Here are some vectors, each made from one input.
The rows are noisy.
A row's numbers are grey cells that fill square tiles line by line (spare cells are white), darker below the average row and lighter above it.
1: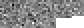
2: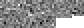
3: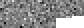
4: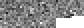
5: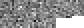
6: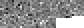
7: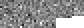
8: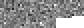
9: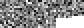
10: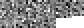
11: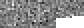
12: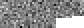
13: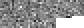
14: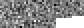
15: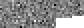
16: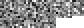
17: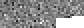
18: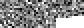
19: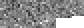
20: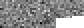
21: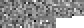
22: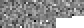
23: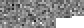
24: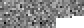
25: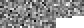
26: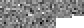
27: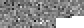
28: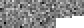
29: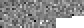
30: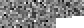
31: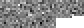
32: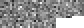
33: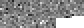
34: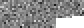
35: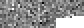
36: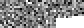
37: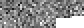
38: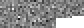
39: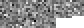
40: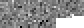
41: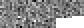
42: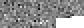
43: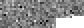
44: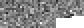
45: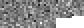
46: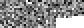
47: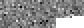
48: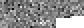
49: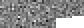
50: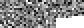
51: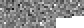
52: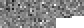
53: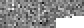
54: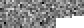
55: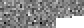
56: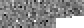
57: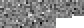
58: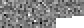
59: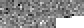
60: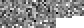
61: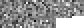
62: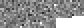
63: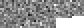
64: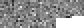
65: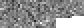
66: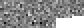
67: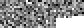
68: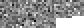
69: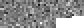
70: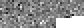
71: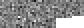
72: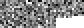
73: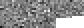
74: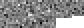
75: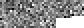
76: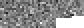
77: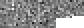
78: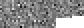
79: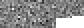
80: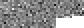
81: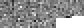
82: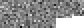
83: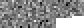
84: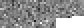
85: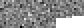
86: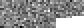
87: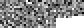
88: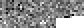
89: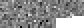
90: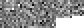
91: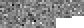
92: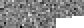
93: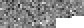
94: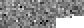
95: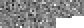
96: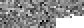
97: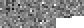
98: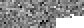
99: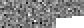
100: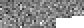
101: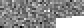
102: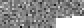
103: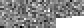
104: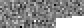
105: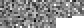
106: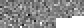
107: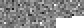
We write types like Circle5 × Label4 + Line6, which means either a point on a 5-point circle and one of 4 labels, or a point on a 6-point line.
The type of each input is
Bool × Circle10 + Unit.
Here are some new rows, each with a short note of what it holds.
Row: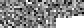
a fixed value
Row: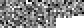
a fixed value
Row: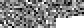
a fixed value
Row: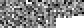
a fixed value
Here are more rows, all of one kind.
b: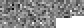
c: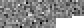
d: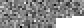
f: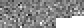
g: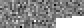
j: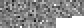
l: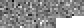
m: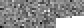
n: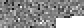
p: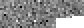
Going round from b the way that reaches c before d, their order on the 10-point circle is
b, p, j, c, n, m, f, l, g, d.
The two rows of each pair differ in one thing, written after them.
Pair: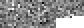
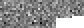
the place on the 10-point circle
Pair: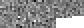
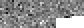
the true/false value
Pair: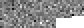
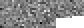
the true/false value
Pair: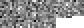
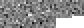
the true/false value
